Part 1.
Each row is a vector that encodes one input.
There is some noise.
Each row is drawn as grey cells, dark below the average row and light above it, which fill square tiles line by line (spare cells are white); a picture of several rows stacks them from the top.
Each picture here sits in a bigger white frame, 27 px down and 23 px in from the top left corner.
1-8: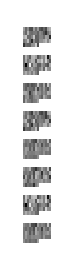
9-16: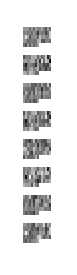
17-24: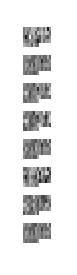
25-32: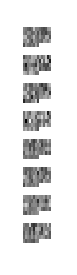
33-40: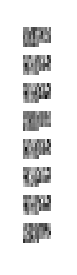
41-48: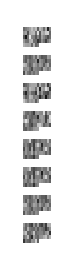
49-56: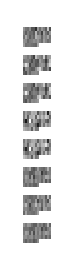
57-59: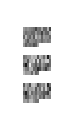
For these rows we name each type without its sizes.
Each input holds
either a point on a circle, or a node of a tree.
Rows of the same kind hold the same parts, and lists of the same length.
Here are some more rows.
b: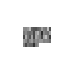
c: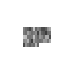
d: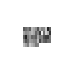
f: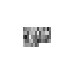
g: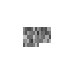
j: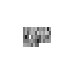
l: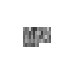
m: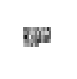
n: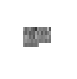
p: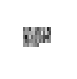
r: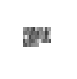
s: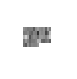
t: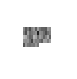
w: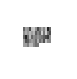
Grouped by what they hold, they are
b, c, g, l, n, r, s, t
d, f, j, m, p, w

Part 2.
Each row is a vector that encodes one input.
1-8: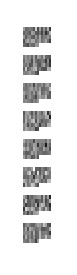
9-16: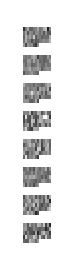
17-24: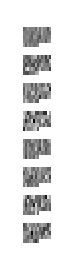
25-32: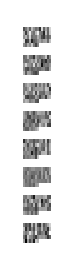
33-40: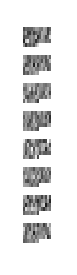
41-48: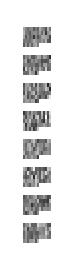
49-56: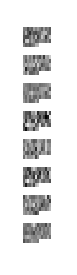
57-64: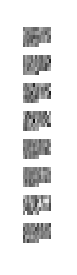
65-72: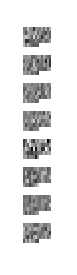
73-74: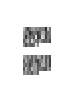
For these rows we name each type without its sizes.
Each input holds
a point on a line, together with either a fixed value, or a node of a tree.
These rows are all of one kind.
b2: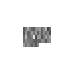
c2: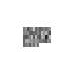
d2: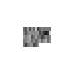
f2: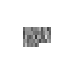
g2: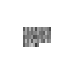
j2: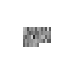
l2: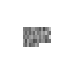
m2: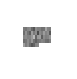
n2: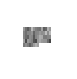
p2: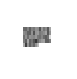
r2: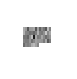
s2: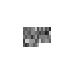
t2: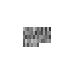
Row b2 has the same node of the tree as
f2, l2, n2 and s2.
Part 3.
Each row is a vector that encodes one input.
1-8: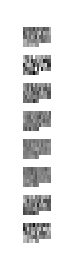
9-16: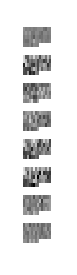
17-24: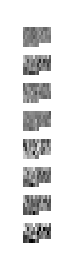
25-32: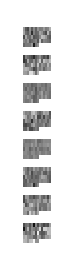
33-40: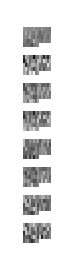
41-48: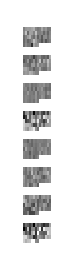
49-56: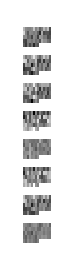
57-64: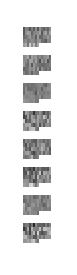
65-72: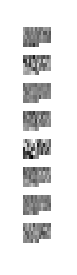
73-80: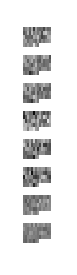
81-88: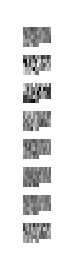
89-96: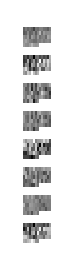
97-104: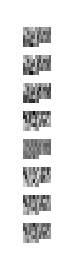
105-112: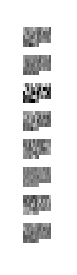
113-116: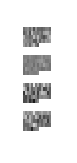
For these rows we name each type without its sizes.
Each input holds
either a fixed value, or two labels.
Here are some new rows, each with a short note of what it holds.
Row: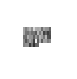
a fixed value
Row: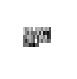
a fixed value
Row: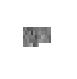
two labels
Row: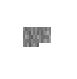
two labels
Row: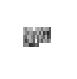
a fixed value
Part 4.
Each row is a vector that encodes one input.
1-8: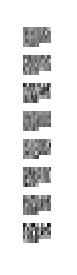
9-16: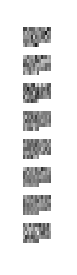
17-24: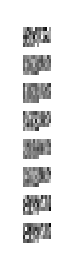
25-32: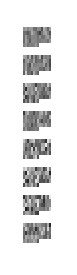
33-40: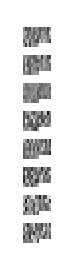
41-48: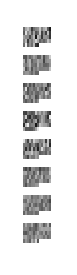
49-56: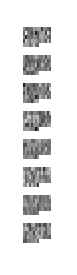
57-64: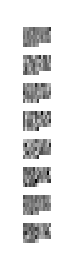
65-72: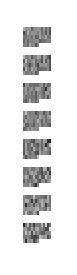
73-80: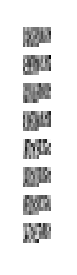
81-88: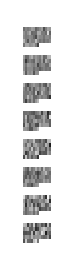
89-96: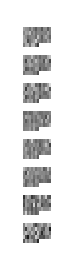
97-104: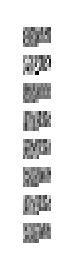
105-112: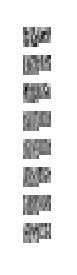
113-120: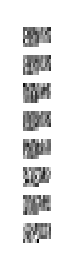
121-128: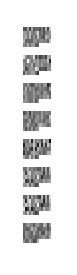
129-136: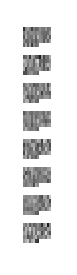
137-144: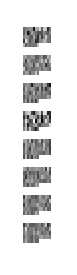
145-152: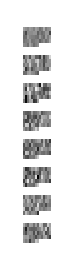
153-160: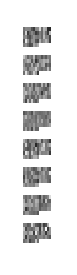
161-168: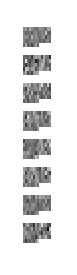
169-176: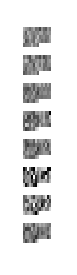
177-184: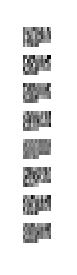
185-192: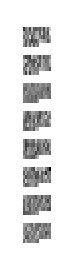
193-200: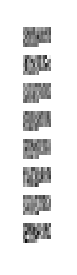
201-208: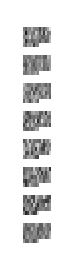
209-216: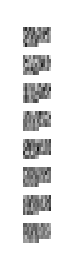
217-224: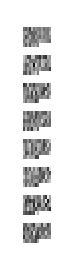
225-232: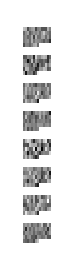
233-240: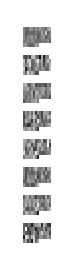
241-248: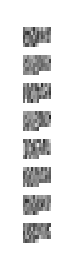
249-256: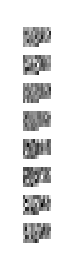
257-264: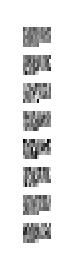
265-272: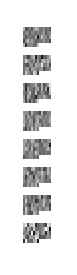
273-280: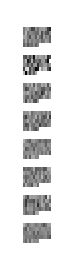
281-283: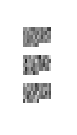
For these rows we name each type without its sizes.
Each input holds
a list of points on a line.
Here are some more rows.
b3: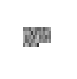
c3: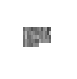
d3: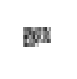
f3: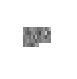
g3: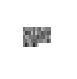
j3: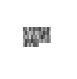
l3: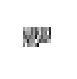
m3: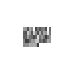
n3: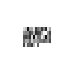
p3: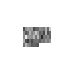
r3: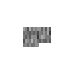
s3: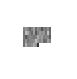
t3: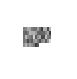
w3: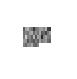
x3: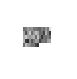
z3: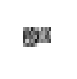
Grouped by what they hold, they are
b3, c3, f3, n3, p3, x3, z3
d3, g3, j3, l3, r3, s3, t3, w3
m3

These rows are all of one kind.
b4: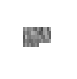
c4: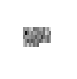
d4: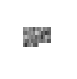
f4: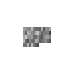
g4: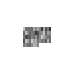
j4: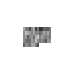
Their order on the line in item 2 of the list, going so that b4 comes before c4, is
j4, g4, b4, d4, f4, c4.
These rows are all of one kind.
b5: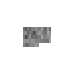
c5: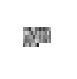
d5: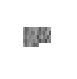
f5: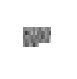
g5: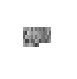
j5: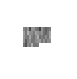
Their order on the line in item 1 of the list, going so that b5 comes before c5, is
b5, c5, j5, g5, d5, f5.
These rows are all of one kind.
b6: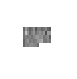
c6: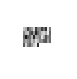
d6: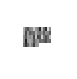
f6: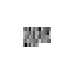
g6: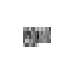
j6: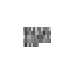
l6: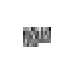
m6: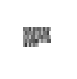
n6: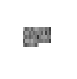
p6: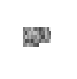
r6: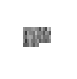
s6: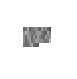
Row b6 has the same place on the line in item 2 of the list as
j6 and m6.
